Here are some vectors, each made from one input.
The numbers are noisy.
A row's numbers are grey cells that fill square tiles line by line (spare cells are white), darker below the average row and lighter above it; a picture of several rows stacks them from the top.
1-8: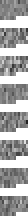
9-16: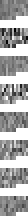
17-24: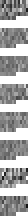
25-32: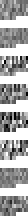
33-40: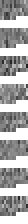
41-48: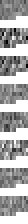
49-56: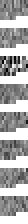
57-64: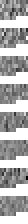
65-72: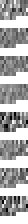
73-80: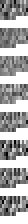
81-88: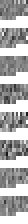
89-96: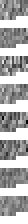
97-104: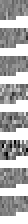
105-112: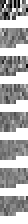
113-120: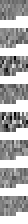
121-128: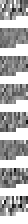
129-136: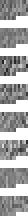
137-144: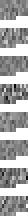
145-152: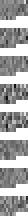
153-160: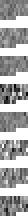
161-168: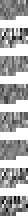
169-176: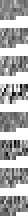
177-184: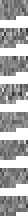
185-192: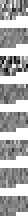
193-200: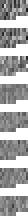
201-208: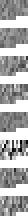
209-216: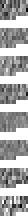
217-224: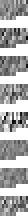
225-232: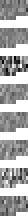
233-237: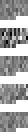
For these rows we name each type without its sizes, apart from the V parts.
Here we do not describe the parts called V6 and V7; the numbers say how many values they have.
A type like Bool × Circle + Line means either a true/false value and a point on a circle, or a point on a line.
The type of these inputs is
Bool × Bool × Bool × ((Line + Tree) × V6 + V7).
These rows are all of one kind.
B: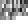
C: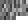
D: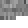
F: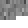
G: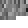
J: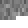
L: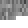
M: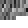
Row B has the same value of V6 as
G and L.
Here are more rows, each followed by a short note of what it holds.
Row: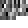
a point on a line, three true/false values and a value of V6
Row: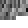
a node of a tree, three true/false values and a value of V6
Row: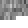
a point on a line, three true/false values and a value of V6
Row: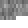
a point on a line, three true/false values and a value of V6
